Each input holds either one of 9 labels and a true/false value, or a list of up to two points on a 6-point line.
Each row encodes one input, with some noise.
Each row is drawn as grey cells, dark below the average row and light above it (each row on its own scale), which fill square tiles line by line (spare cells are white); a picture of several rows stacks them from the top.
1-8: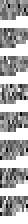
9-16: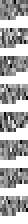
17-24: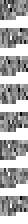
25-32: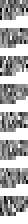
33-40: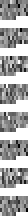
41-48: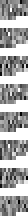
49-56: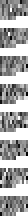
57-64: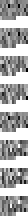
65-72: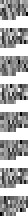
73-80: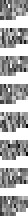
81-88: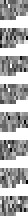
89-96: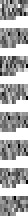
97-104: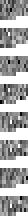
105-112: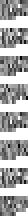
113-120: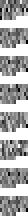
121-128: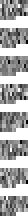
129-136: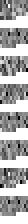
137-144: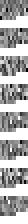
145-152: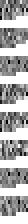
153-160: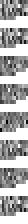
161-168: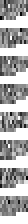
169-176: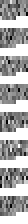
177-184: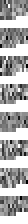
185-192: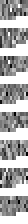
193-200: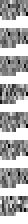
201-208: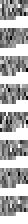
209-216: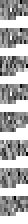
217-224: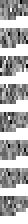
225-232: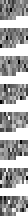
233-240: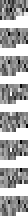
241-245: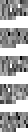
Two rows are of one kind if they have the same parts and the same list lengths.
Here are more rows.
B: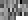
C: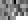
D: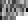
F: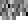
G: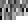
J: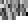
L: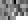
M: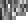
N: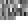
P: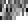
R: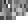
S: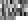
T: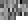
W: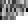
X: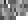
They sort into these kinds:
B, N, S, T
C, L
D, G, M, P, R, W, X
F, J

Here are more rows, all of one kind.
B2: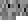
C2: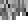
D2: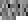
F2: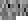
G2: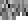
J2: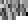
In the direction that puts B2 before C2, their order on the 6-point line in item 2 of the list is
B2, F2, D2, J2, G2, C2.
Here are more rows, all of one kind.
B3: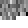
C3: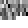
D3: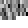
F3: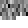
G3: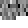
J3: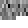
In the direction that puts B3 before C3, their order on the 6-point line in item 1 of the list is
B3, G3, F3, J3, C3, D3.
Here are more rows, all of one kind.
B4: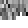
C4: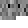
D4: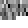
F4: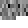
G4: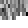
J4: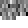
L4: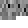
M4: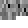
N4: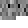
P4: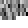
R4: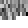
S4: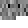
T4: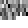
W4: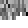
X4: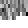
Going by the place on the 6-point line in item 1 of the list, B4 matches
D4, M4, T4 and W4.
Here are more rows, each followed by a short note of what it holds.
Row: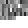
a list of one item
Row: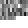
a list of one item
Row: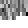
a list of two items
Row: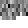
a list of two items
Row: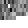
one of 9 labels and a true/false value
